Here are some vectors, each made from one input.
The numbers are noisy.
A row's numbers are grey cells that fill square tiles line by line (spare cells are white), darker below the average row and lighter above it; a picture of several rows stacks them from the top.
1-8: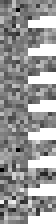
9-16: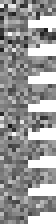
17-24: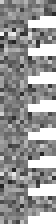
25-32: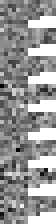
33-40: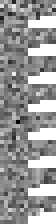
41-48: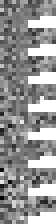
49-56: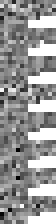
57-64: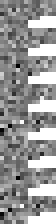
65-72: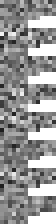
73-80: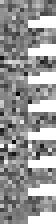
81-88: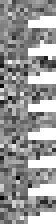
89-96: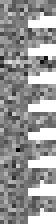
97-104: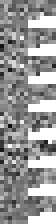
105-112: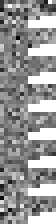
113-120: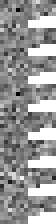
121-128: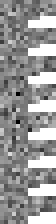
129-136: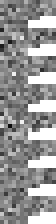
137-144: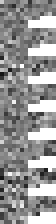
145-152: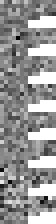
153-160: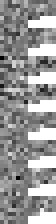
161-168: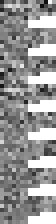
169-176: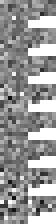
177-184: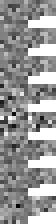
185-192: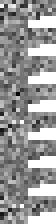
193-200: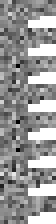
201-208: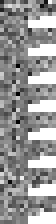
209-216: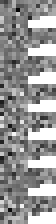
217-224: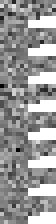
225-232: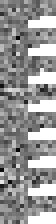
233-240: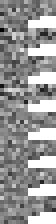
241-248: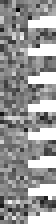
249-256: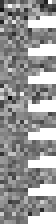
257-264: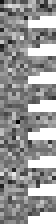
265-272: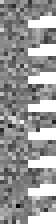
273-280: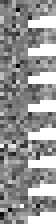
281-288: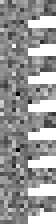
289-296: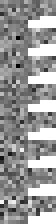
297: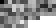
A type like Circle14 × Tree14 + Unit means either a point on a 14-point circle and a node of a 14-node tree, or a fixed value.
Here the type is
Line5 × (Tree13 + Unit) + Tree16.
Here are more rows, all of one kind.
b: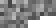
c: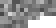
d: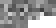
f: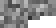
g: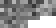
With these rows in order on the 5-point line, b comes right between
c and g.
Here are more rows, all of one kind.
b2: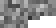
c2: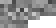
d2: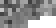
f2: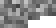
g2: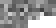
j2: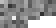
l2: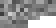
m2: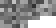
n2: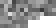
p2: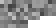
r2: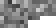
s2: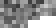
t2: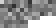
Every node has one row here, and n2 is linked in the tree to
g2 and l2.
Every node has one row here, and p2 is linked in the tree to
c2, j2 and t2.
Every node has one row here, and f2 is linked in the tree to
r2.
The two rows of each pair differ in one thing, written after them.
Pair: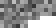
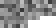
the place on the 5-point line
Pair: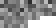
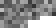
the place on the 5-point line
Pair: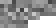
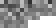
the node of the tree
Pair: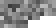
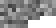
the place on the 5-point line
